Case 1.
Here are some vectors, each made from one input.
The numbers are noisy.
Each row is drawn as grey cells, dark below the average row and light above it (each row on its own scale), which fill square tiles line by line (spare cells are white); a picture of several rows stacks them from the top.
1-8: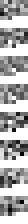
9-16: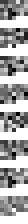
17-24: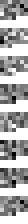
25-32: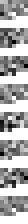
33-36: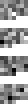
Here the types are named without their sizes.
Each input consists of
a point on each of two lines and a true/false value.
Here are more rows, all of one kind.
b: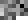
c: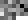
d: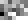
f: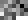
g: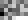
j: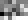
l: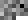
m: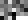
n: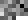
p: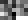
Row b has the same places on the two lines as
c, f, l and n.
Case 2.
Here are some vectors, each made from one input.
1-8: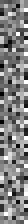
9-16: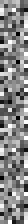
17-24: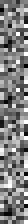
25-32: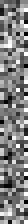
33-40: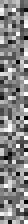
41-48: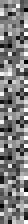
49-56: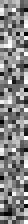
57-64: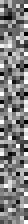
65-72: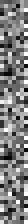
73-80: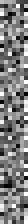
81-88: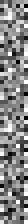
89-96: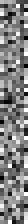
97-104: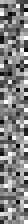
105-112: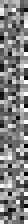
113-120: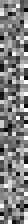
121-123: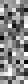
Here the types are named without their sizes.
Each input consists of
a point on a circle and a true/false value.
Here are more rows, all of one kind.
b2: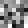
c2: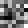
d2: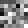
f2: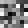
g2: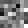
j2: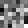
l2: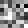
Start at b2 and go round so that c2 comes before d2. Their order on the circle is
b2, l2, f2, j2, c2, g2, d2.
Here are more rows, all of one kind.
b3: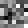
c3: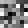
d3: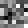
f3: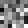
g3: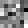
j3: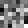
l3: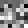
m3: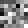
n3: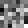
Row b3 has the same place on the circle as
d3, j3 and n3.
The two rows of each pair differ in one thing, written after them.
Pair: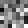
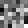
the place on the circle
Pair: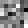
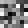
the place on the circle
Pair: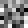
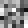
the place on the circle
